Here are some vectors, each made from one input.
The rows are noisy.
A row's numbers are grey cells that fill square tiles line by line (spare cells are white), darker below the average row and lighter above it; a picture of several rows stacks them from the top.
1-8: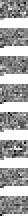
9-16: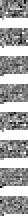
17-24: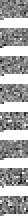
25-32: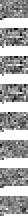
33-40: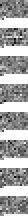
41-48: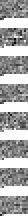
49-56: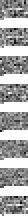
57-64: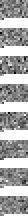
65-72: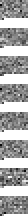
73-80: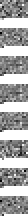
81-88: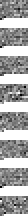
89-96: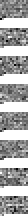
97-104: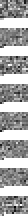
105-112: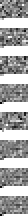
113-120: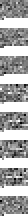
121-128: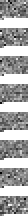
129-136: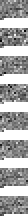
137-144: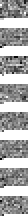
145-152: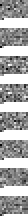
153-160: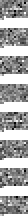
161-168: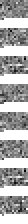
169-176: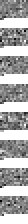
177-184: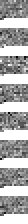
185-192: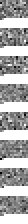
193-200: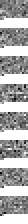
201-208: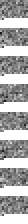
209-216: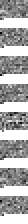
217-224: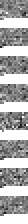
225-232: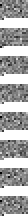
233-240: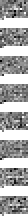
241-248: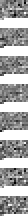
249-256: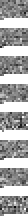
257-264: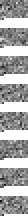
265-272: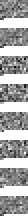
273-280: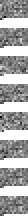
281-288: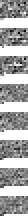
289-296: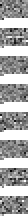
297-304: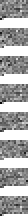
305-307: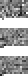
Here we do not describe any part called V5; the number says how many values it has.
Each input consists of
a true/false value, together with either one of 4 labels and a value of V5, or a list of up to three points on a 6-point line.
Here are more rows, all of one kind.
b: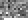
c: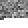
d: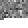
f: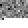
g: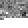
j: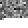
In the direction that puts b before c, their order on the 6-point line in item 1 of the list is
j, b, g, d, f, c.
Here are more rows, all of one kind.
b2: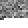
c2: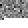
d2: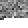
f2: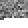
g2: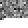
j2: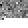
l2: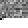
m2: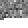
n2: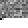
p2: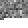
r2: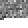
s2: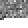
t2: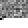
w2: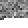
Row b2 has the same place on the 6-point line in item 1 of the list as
c2, d2, f2 and w2.
